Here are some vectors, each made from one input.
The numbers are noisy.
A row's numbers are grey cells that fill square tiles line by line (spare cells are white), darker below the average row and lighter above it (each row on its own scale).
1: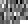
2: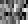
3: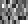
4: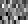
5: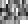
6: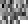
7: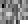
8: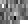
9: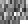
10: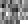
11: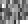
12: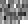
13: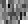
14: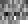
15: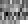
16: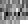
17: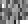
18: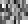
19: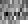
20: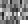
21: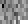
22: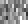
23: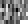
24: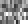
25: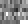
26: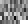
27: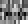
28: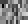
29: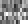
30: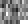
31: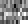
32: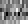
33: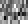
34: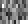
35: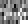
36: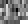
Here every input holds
a point on a 5-point line and a true/false value.
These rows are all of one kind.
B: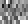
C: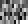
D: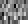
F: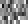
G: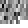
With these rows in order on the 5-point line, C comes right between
B and G.
